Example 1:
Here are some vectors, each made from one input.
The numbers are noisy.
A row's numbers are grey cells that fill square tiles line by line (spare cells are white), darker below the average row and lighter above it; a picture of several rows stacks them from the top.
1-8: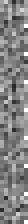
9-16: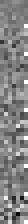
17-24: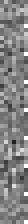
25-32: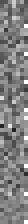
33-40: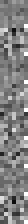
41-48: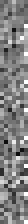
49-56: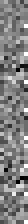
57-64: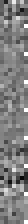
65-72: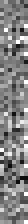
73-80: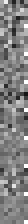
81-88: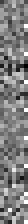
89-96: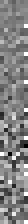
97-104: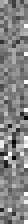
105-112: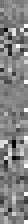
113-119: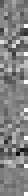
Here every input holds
a true/false value, together with either a fixed value, or a node of a 13-node tree.
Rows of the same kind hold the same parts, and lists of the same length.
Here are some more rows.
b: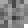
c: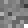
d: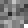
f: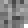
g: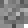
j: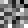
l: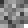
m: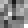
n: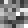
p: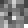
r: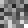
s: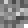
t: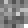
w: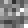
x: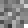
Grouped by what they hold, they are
b, c, d, f, g, l, m, n, p, r, s, t, x
j, w

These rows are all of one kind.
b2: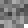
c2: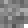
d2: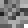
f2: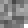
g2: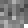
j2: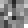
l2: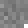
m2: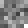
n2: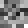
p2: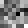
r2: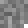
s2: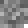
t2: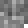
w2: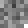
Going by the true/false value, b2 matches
c2, d2 and r2.
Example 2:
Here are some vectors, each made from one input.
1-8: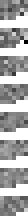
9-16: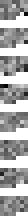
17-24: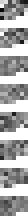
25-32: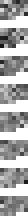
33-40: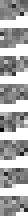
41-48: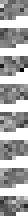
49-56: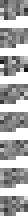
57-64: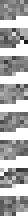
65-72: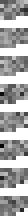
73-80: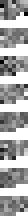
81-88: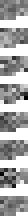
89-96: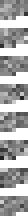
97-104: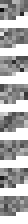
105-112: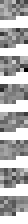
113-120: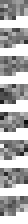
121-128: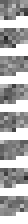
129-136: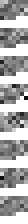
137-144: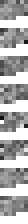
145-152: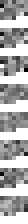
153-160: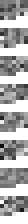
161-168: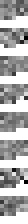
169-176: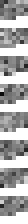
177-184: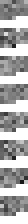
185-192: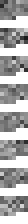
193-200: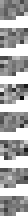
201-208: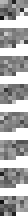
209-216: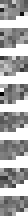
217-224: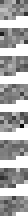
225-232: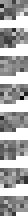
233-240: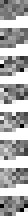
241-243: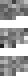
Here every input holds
a point on a 15-point line, together with either a fixed value, or a node of an 8-node tree.
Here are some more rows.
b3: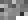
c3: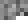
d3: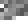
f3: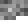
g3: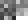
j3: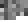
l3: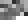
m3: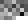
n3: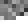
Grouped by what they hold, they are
b3, c3, d3, f3
g3, j3, l3, m3, n3

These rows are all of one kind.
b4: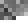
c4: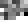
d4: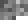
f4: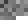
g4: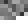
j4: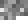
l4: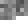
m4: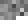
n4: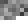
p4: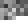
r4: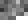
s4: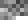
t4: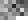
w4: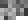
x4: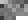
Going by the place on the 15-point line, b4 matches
l4, r4, w4 and x4.
